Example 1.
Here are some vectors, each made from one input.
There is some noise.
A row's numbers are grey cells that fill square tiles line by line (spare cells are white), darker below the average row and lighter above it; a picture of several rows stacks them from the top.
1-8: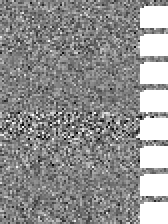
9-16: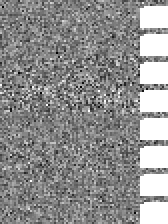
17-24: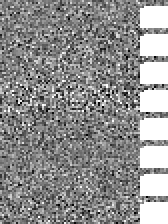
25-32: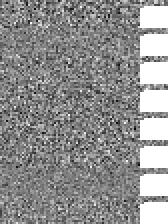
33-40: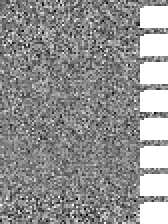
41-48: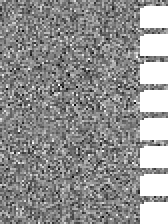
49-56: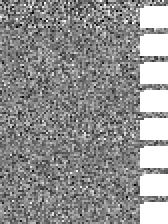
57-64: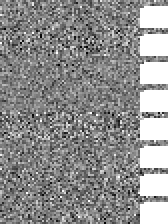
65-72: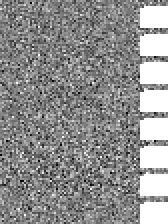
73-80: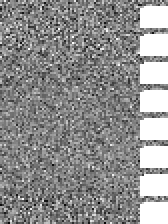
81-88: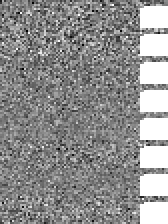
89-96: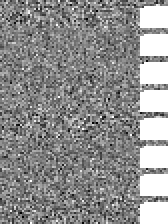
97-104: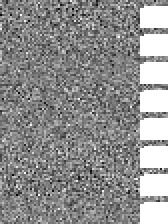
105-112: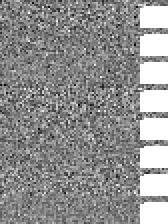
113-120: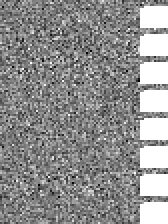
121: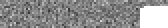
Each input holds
either a point on a 9-point circle, or a point on an 11-point line.
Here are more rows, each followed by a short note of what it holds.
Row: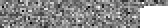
a point on a 9-point circle
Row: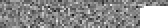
a point on a 9-point circle
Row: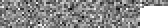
a point on an 11-point line
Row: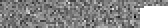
a point on a 9-point circle
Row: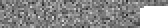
a point on a 9-point circle
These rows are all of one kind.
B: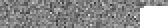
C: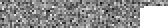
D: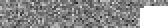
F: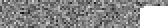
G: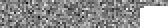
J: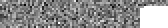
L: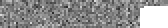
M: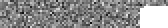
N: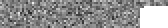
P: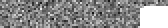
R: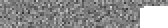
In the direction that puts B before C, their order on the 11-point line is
P, J, B, M, F, R, L, G, N, D, C.
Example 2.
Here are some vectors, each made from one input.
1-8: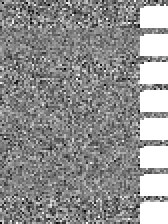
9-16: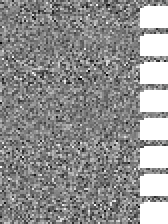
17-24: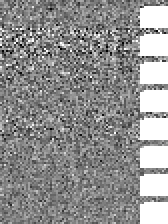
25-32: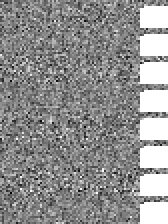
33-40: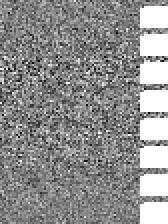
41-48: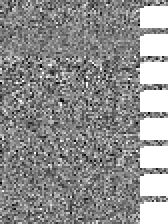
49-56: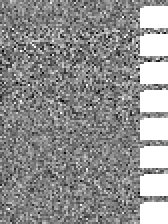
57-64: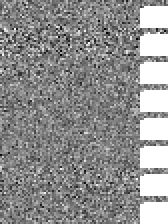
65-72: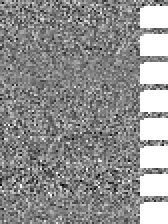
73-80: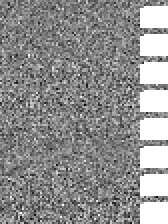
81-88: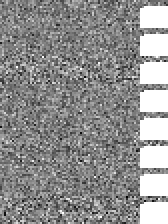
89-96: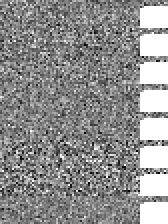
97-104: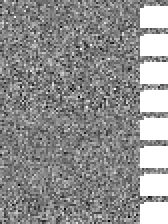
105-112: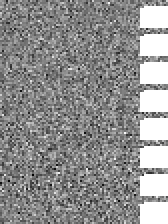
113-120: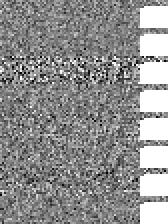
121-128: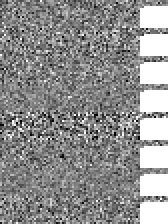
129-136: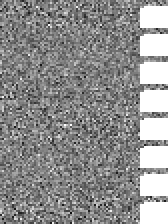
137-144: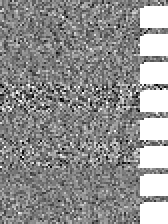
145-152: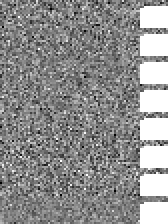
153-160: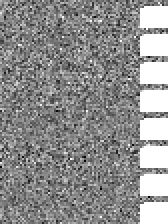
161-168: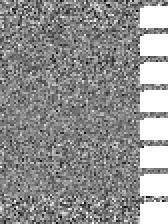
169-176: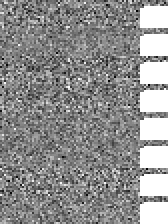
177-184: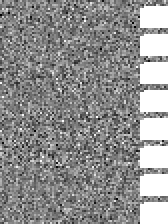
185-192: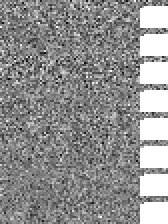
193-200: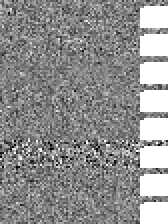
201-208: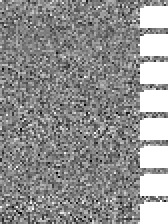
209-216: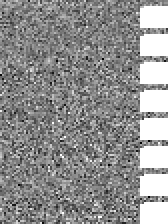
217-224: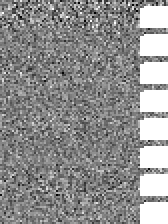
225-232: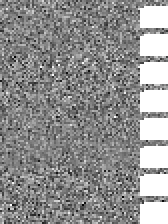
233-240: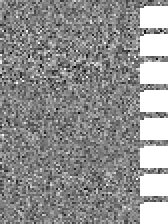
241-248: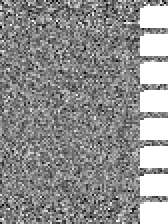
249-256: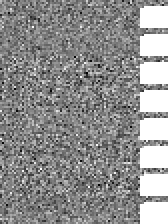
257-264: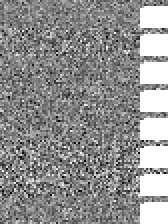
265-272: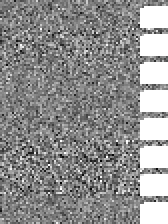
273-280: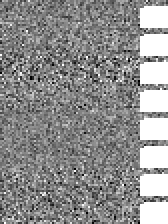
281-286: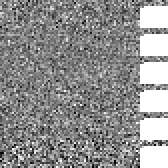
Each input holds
either a point on a 7-point line, or a point on an 11-point line.
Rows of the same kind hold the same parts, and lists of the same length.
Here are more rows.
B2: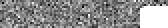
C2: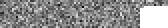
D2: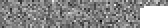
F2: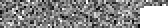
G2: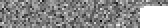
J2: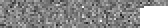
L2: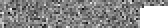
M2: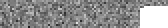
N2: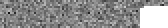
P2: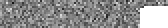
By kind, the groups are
B2, C2, F2, J2, L2, M2, N2, P2
D2, G2

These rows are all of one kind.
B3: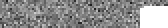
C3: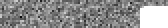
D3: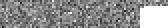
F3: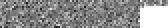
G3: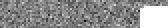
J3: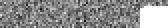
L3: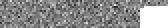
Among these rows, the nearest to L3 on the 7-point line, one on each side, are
D3 and G3.
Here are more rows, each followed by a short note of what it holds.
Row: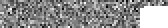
a point on an 11-point line
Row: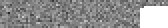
a point on an 11-point line
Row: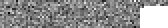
a point on an 11-point line
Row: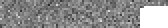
a point on an 11-point line
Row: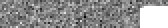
a point on a 7-point line
